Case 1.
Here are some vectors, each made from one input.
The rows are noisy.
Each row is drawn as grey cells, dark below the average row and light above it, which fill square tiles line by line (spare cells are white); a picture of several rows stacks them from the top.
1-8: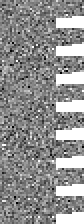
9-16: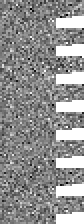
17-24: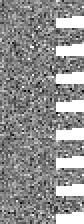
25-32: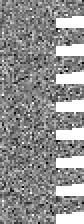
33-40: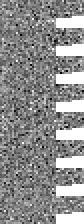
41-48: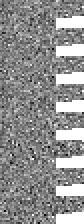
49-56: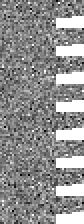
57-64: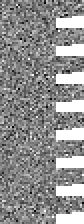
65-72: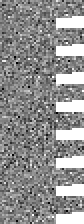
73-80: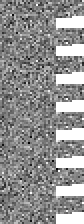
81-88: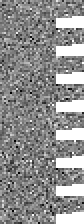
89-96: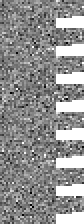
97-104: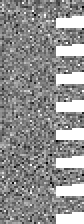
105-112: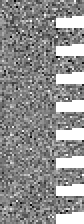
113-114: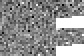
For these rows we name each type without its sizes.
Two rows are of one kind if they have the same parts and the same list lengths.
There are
2 kinds of row.
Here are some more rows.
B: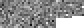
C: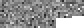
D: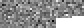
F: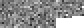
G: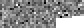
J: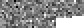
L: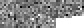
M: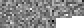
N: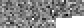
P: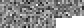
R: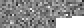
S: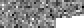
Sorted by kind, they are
B, C, D, F, M, R
G, J, L, N, P, S

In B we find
four true/false values.
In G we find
a node of a tree and four true/false values.
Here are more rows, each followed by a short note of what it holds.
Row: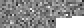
four true/false values
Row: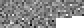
four true/false values
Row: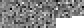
a node of a tree and four true/false values
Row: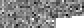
a node of a tree and four true/false values
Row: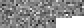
four true/false values
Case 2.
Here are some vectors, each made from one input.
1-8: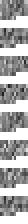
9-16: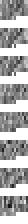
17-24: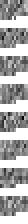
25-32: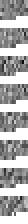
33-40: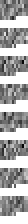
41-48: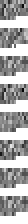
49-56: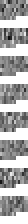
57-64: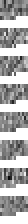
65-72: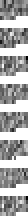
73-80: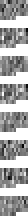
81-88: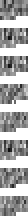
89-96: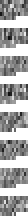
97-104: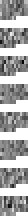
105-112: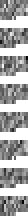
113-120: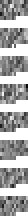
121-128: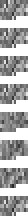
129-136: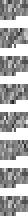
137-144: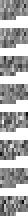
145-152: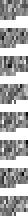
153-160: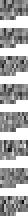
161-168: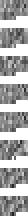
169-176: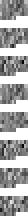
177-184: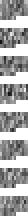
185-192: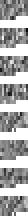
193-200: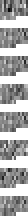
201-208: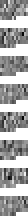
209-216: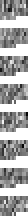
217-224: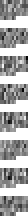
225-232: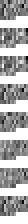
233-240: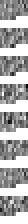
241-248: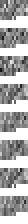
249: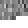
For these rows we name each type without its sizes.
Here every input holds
a node of a tree and a true/false value.
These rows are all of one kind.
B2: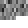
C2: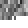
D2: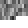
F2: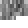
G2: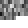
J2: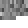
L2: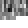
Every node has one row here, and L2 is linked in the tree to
D2.
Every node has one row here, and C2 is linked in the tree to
F2.
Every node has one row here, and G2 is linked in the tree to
B2.
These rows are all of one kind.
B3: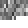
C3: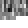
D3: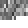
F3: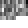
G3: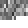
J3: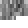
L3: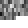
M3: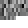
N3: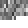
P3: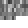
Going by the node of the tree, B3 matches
D3, G3 and N3.
